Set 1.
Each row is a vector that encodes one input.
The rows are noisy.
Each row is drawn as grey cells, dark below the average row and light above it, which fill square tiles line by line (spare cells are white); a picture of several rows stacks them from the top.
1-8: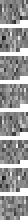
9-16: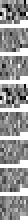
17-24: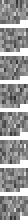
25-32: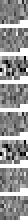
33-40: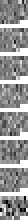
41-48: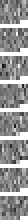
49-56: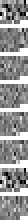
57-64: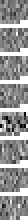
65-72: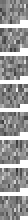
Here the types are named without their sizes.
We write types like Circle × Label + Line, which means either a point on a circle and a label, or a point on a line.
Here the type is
Tree + Unit.
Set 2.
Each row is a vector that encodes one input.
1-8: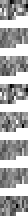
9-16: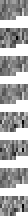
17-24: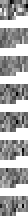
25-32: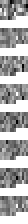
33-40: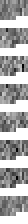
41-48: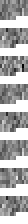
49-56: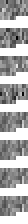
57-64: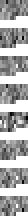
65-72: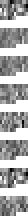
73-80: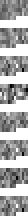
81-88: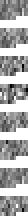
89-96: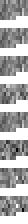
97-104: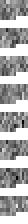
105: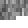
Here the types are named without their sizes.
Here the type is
Bool × Bool × Bool + Unit.
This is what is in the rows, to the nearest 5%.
About 10% of them hold a fixed value. The rest hold three true/false values.
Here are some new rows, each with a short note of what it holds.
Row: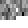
three true/false values
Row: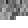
three true/false values
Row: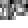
a fixed value
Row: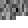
three true/false values
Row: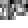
a fixed value
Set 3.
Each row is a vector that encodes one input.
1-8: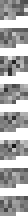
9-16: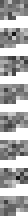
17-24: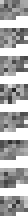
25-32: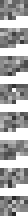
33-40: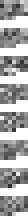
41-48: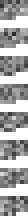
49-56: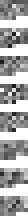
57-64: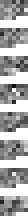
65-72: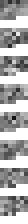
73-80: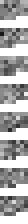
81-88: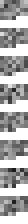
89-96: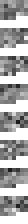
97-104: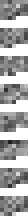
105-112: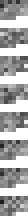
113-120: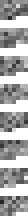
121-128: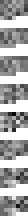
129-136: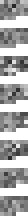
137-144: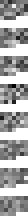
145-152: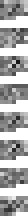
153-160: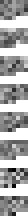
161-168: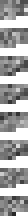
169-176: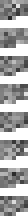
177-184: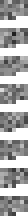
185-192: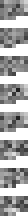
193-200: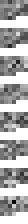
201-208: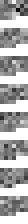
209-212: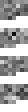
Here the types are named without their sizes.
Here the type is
Label.
